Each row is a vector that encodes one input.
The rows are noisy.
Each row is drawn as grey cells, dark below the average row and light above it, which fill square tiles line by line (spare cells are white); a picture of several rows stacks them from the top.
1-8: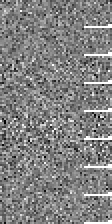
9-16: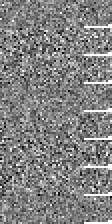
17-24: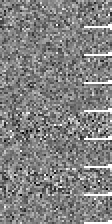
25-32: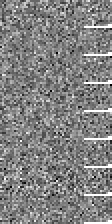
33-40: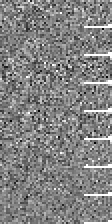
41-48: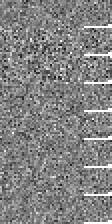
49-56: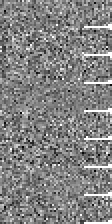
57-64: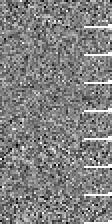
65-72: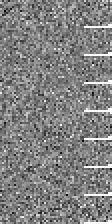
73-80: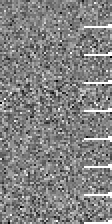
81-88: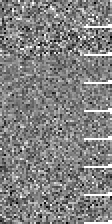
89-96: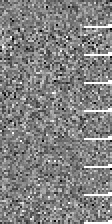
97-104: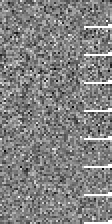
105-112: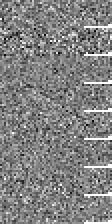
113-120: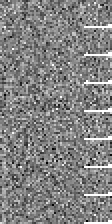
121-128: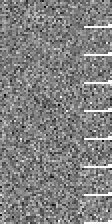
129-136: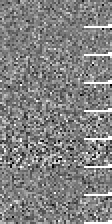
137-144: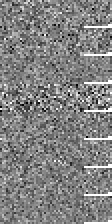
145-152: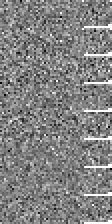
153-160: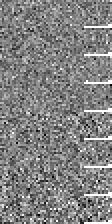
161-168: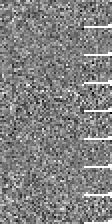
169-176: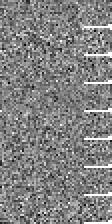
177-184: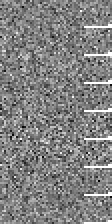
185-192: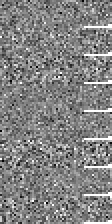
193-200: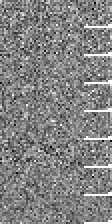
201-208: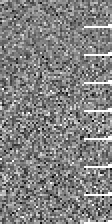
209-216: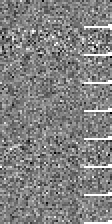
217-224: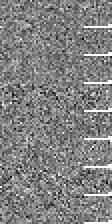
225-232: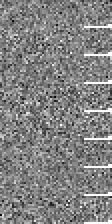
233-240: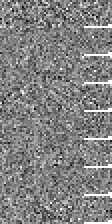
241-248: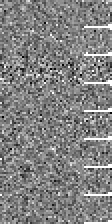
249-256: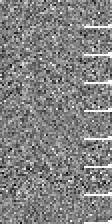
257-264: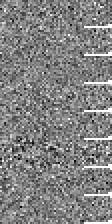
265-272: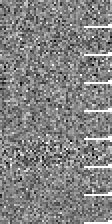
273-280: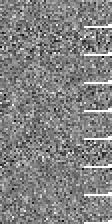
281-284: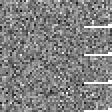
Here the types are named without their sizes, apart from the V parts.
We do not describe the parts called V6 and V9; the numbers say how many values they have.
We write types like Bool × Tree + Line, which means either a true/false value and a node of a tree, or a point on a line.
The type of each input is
Circle × Circle × ((Circle + Unit) × V6 + Line × Tree × V9).
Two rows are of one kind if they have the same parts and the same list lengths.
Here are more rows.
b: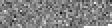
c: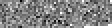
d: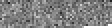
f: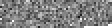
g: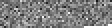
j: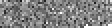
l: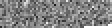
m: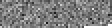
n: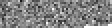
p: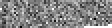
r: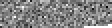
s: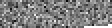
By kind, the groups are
b, d, g
c, f, j, l, n, p, r
m, s

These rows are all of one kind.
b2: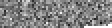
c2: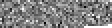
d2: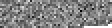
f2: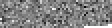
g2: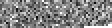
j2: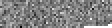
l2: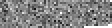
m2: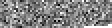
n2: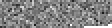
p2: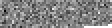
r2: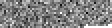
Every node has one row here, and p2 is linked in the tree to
d2.
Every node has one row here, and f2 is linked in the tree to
r2.
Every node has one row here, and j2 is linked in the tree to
c2.
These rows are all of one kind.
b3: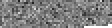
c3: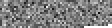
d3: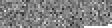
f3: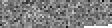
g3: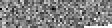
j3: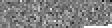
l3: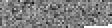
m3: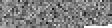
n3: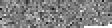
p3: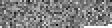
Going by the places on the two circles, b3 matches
c3, f3, l3 and m3.
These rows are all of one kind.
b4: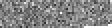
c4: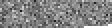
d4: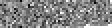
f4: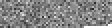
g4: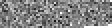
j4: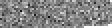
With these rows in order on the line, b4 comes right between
g4 and j4.
